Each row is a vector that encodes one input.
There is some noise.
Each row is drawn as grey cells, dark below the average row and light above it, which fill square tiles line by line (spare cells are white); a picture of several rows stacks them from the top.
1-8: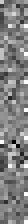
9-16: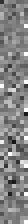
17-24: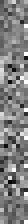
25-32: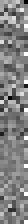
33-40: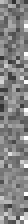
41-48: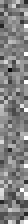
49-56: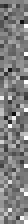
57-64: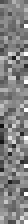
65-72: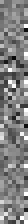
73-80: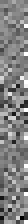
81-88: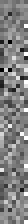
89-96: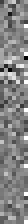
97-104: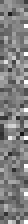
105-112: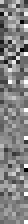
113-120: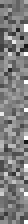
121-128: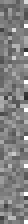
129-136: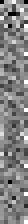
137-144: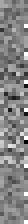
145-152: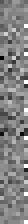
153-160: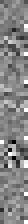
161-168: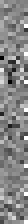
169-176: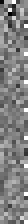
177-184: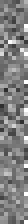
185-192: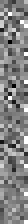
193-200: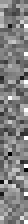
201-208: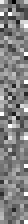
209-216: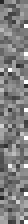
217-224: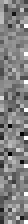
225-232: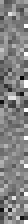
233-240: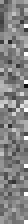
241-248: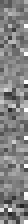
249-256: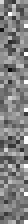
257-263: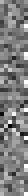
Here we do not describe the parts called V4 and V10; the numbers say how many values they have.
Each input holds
four true/false values, together with either a point on a 6-point line and a value of V4, or a value of V10.
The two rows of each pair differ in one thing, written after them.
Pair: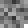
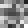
one of the four true/false values
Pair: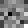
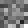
the value of V10
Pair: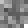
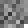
one of the four true/false values
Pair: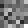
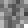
one of the four true/false values
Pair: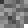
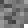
the value of V10
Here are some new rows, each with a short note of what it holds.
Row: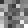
four true/false values and a value of V10
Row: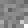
a point on a 6-point line, four true/false values and a value of V4
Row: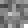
a point on a 6-point line, four true/false values and a value of V4
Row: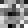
four true/false values and a value of V10
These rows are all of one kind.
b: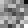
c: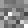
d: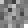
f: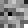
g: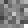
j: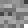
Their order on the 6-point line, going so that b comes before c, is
d, f, g, j, b, c.
